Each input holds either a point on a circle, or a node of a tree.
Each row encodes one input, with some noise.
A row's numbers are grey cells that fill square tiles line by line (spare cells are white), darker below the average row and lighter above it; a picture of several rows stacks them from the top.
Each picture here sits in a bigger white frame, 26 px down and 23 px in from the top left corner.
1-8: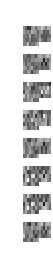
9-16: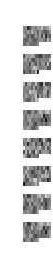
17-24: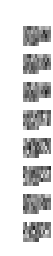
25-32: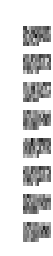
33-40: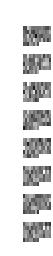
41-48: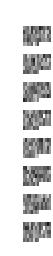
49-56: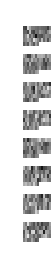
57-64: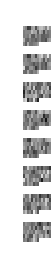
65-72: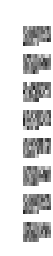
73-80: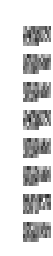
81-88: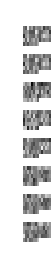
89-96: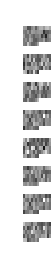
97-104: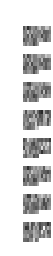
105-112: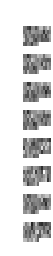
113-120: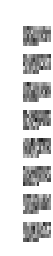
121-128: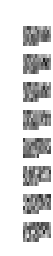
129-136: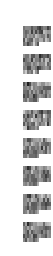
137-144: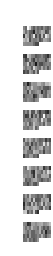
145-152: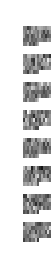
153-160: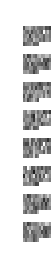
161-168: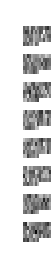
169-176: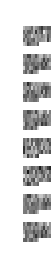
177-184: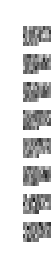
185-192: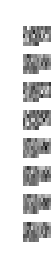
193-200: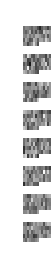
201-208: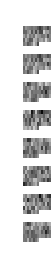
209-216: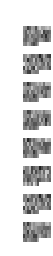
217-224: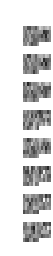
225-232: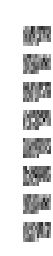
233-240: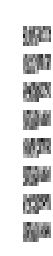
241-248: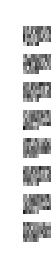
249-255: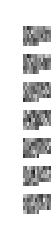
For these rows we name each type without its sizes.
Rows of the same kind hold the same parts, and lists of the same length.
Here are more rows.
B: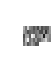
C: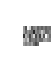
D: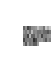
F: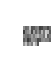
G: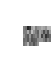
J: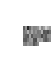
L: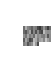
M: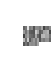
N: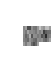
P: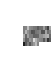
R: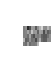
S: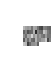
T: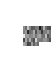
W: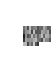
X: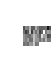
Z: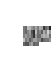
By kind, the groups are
B, C, F, L, M, P, S, T, W, X, Z
D, G, J, N, R

